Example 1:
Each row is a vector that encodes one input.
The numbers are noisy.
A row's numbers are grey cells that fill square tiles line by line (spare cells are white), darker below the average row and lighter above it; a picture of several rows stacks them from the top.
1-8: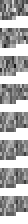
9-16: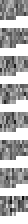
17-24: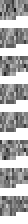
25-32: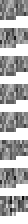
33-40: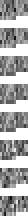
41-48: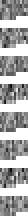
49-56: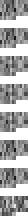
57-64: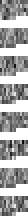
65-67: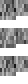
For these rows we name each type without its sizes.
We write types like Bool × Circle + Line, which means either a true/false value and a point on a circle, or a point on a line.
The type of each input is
Bool × Bool × Bool.
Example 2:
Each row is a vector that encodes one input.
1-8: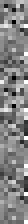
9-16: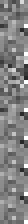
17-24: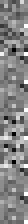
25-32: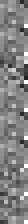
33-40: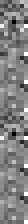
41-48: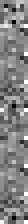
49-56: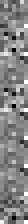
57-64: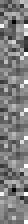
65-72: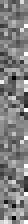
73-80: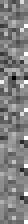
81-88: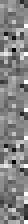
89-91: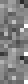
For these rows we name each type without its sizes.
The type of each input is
Line.
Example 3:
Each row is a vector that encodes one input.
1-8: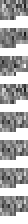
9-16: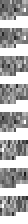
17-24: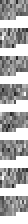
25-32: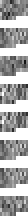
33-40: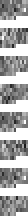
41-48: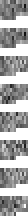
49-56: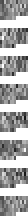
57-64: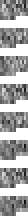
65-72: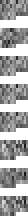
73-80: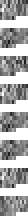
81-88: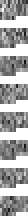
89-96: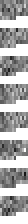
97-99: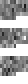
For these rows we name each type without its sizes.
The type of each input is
Line.
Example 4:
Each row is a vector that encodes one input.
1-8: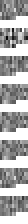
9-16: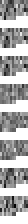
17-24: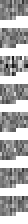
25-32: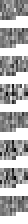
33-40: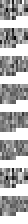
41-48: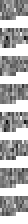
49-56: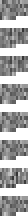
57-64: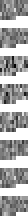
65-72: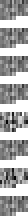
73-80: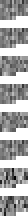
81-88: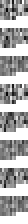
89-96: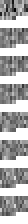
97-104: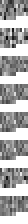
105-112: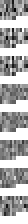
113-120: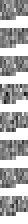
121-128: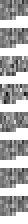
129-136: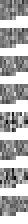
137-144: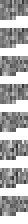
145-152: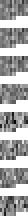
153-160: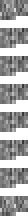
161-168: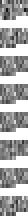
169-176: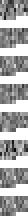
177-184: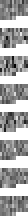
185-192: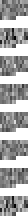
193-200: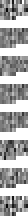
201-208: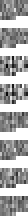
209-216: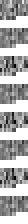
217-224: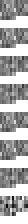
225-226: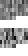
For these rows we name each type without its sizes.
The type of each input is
Bool × Bool × Bool.
